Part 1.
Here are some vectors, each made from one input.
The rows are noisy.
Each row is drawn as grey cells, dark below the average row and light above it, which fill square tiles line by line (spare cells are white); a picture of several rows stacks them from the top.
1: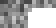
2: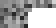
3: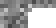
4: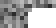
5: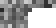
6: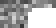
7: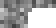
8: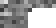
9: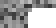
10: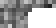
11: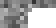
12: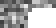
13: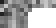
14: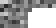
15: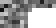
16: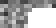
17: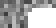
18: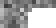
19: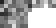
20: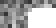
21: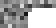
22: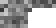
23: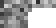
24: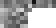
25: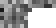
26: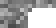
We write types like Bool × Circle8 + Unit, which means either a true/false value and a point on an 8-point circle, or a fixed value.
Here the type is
Circle6.
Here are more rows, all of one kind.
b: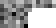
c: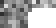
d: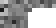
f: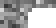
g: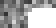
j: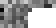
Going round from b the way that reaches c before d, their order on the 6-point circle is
b, c, g, f, d, j.
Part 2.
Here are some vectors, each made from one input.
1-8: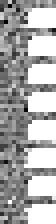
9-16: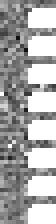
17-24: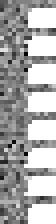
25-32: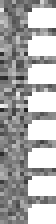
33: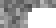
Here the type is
Tree7.
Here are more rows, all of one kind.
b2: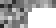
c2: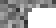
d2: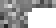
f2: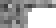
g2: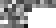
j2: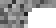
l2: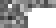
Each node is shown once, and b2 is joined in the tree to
g2.
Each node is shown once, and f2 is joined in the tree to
d2, g2 and l2.
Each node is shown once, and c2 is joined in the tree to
l2.
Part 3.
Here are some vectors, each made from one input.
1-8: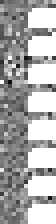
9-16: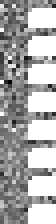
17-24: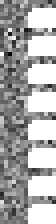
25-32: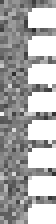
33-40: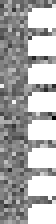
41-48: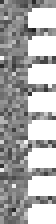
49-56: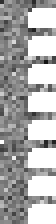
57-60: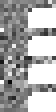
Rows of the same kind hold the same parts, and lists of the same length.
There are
2 kinds of row.
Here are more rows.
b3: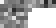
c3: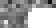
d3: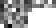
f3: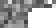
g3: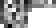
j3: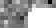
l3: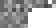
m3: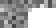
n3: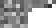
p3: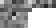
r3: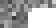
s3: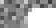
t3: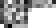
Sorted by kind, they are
b3, c3, f3, j3, l3, m3, n3, p3, r3, s3
d3, g3, t3

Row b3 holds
a point on a 6-point circle.
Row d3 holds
a fixed value.
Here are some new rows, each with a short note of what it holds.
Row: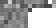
a point on a 6-point circle
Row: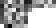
a fixed value
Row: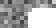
a point on a 6-point circle
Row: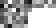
a fixed value
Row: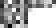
a fixed value
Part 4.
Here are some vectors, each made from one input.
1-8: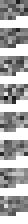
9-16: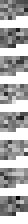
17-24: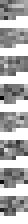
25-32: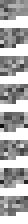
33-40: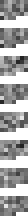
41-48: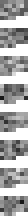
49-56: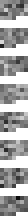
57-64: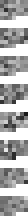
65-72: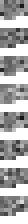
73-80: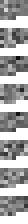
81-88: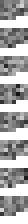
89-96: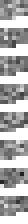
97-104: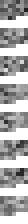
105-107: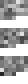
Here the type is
Circle8.
